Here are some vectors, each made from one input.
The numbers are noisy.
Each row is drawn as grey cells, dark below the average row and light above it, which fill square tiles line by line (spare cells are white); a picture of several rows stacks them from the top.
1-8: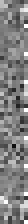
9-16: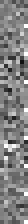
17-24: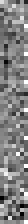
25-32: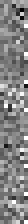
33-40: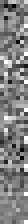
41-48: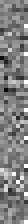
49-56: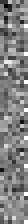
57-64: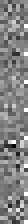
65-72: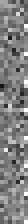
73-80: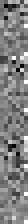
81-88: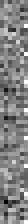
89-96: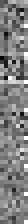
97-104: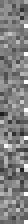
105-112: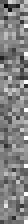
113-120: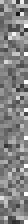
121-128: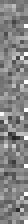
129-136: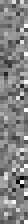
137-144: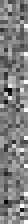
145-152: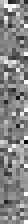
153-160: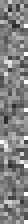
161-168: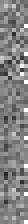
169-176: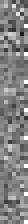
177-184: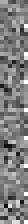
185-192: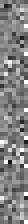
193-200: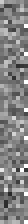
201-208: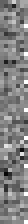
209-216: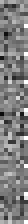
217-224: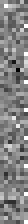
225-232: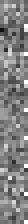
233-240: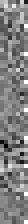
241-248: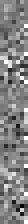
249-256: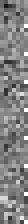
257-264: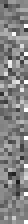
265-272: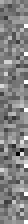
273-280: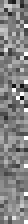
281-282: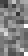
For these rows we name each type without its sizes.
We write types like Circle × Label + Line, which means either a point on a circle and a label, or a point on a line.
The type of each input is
List(Line).
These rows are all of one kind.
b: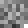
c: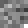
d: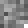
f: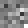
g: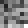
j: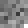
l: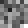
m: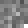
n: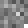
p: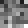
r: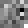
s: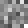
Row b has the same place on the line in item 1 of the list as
l, m and r.
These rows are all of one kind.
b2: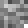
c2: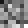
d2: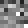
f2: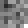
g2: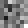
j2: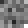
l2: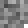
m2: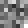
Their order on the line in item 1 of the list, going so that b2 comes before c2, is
d2, j2, b2, m2, g2, f2, l2, c2.
